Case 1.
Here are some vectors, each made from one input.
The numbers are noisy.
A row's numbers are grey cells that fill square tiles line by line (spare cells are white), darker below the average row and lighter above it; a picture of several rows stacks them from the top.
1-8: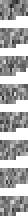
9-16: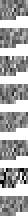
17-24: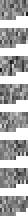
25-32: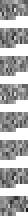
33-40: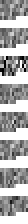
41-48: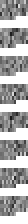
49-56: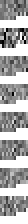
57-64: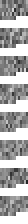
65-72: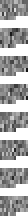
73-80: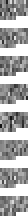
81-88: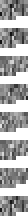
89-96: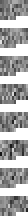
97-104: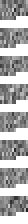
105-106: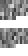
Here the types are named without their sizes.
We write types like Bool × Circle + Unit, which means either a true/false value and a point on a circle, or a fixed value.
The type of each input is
List(Line).
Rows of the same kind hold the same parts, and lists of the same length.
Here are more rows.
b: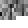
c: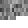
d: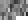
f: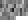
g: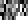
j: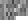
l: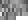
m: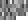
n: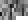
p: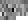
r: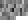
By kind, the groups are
b, d, n
c, f, j, l, m, p, r
g

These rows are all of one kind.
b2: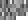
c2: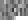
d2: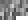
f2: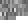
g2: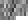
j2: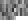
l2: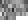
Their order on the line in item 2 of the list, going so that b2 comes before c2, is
g2, l2, d2, b2, f2, c2, j2.
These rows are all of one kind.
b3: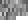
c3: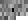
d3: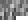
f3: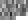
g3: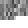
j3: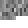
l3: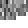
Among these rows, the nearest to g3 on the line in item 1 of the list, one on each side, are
f3 and j3.
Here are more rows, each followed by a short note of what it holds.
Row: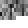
a list of one item
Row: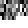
the empty list
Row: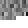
a list of one item
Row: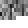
a list of one item
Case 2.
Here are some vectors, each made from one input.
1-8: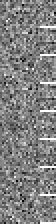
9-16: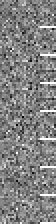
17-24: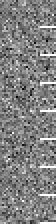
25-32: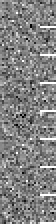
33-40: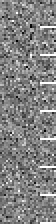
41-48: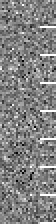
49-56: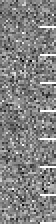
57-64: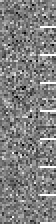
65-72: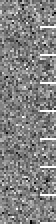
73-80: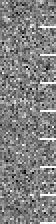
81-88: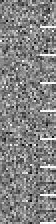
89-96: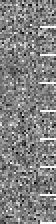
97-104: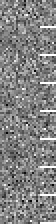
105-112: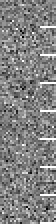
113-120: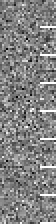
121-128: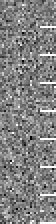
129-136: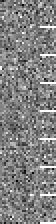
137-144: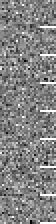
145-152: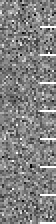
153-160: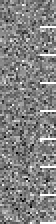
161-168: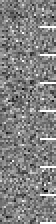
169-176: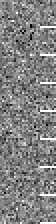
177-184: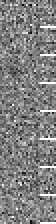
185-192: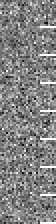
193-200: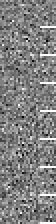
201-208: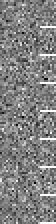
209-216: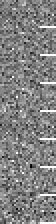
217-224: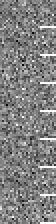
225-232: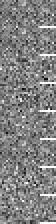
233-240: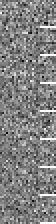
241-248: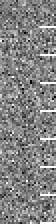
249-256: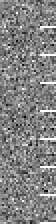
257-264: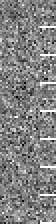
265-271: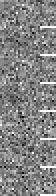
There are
2 kinds of row.
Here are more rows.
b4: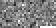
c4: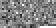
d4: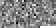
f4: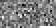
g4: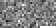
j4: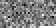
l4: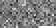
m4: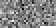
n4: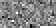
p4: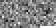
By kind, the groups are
b4, c4, g4, l4, n4
d4, f4, j4, m4, p4

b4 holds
a point on an 11-point circle.
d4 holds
a point on an 11-point circle and a node of a 14-node tree.
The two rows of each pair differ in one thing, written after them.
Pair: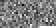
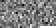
the node of the tree
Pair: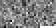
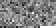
the node of the tree
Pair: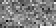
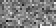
the node of the tree
